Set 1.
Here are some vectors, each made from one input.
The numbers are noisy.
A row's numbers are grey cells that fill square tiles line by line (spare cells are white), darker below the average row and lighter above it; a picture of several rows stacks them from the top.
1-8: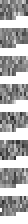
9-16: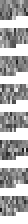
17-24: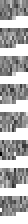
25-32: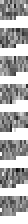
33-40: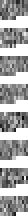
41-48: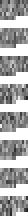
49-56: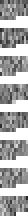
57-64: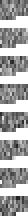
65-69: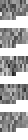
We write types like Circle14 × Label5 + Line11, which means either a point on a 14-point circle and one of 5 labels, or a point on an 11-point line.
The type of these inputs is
Line10.
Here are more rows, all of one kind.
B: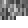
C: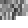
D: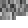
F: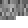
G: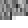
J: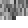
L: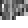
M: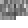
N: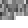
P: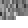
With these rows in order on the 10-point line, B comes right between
F and L.
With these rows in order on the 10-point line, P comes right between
F and G.
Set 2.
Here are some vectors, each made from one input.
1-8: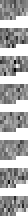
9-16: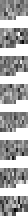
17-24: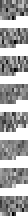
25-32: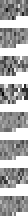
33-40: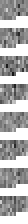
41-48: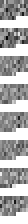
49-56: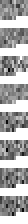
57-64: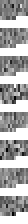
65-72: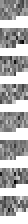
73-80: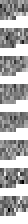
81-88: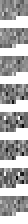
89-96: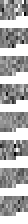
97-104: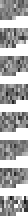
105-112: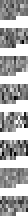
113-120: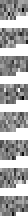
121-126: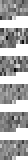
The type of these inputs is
Tree10 + Unit.
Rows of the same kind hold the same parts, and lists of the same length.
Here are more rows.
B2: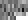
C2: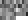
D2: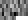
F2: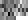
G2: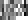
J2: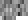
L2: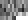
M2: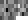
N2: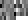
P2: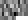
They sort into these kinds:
B2, C2, D2, F2, J2, L2, M2, N2, P2
G2

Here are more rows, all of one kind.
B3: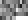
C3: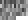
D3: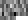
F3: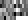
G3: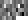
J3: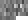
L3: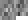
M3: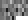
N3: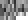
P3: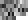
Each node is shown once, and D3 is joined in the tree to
F3.
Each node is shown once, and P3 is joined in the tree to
N3.
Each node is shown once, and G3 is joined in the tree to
M3.
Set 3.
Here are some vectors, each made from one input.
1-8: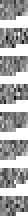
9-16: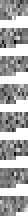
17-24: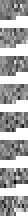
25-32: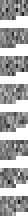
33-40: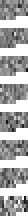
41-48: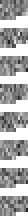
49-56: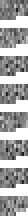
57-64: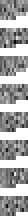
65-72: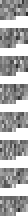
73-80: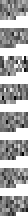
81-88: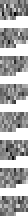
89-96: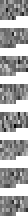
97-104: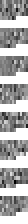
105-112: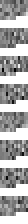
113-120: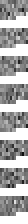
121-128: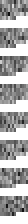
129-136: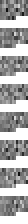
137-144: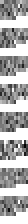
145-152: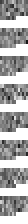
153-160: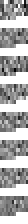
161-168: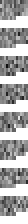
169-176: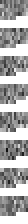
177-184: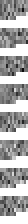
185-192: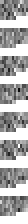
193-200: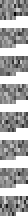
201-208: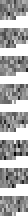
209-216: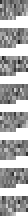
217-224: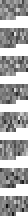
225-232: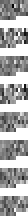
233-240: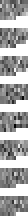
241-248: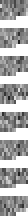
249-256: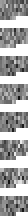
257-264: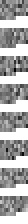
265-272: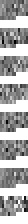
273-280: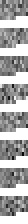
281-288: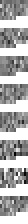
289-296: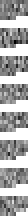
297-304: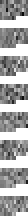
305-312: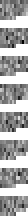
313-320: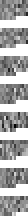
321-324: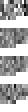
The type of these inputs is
Tree9 + Unit.
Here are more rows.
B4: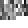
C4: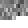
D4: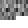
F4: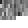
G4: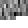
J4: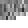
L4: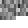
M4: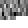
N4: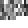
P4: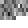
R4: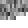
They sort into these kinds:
B4, N4
C4, D4, F4, G4, J4, L4, M4, P4, R4

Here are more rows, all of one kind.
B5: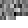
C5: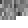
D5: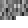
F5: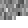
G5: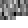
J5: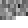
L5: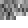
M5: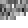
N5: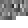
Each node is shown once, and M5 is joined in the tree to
C5 and L5.
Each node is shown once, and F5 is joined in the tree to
C5, J5 and N5.
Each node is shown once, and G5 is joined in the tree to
B5.
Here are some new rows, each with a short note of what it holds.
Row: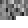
a node of a 9-node tree
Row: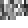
a fixed value
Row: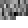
a node of a 9-node tree
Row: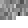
a node of a 9-node tree
